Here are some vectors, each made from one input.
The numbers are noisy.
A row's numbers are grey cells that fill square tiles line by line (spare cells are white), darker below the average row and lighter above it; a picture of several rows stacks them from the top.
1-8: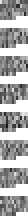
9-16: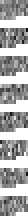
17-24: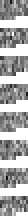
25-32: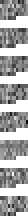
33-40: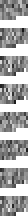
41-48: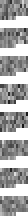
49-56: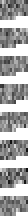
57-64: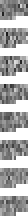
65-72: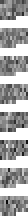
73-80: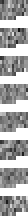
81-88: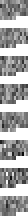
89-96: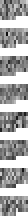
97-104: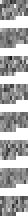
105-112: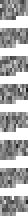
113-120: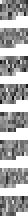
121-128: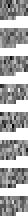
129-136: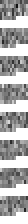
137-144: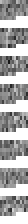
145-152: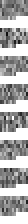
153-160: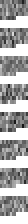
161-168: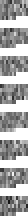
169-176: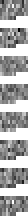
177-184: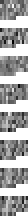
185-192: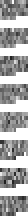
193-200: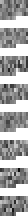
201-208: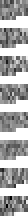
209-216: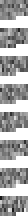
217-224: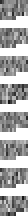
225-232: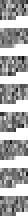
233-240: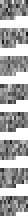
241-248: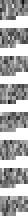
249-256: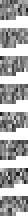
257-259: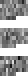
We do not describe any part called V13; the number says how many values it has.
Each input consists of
either a point on a 12-point line, or a node of a 7-node tree and a value of V13, or three true/false values.
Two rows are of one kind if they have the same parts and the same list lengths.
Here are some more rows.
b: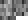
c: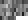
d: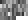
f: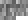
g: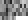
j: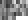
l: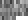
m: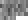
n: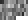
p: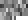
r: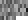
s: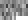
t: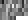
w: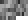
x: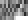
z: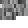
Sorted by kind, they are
b, c, d, n, t, w, z
f, m, p, s, x
g, j, l, r

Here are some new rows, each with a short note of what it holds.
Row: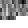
three true/false values
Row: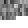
a point on a 12-point line
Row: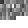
three true/false values
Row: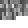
three true/false values
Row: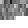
a point on a 12-point line
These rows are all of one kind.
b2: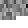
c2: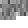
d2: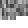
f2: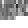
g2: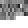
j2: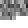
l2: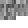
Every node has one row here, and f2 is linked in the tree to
b2 and l2.
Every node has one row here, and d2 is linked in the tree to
b2 and g2.
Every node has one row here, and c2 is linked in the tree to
j2.
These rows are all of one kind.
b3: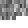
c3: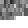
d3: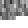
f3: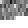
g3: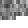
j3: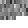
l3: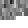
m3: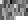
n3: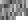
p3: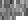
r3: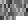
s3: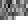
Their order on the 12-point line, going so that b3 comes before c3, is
b3, r3, j3, n3, f3, m3, c3, d3, l3, p3, g3, s3.
